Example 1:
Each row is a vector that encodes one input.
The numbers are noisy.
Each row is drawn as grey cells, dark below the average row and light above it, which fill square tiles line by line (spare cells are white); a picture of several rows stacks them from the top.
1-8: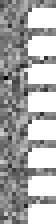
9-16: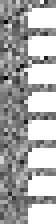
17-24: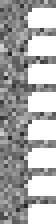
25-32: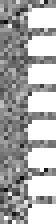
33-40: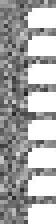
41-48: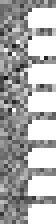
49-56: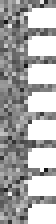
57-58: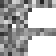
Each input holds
a point on a 6-point line.
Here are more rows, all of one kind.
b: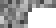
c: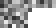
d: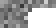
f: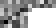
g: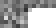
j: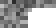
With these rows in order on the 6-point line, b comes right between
c and d.
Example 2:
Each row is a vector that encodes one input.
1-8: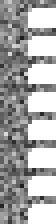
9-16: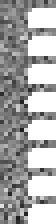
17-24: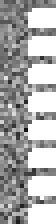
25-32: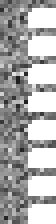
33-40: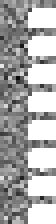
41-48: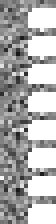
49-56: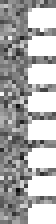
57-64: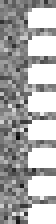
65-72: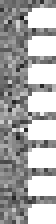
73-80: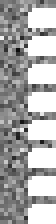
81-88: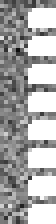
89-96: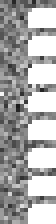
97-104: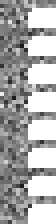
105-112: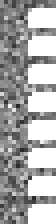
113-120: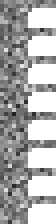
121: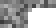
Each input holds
a point on a 17-point circle.
